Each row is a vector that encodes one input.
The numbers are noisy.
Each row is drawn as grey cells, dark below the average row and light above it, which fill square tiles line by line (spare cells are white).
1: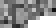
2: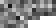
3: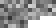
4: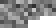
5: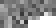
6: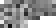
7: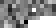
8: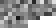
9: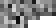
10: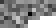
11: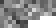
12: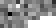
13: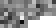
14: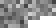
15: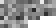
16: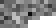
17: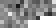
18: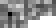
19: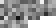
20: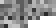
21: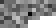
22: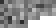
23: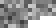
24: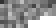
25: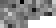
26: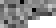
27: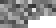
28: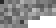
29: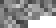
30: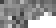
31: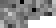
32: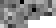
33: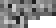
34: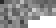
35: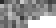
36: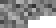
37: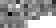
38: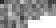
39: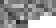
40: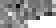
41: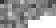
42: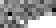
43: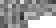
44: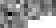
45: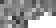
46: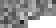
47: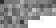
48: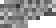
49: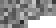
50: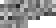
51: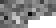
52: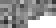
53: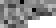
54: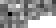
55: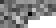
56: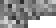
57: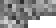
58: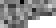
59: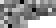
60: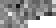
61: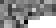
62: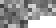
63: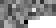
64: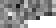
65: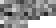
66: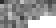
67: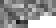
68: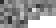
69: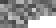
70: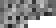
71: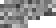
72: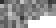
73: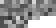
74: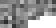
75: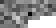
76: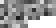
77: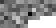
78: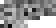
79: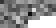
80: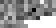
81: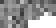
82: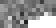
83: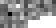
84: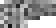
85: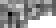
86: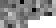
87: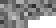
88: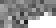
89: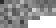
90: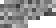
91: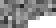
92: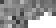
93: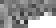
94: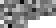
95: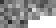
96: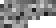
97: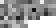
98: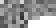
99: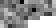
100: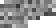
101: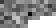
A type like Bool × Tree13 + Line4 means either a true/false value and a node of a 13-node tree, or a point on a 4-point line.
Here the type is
Label5 × (Label5 + Line5).
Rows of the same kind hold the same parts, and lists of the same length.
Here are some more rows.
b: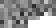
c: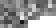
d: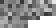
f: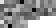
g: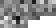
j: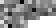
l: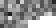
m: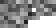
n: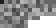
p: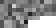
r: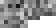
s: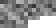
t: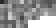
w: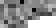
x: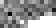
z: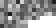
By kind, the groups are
b, c, l, m, n, p, s, t, x, z
d, f, g, j, r, w

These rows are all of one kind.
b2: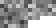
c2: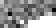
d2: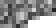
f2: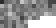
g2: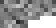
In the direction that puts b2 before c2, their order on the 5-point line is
b2, g2, f2, c2, d2.
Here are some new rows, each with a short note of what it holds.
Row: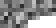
one of 5 labels and a point on a 5-point line
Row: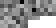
two labels (each one of 5)
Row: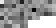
two labels (each one of 5)
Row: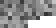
two labels (each one of 5)
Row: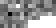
one of 5 labels and a point on a 5-point line
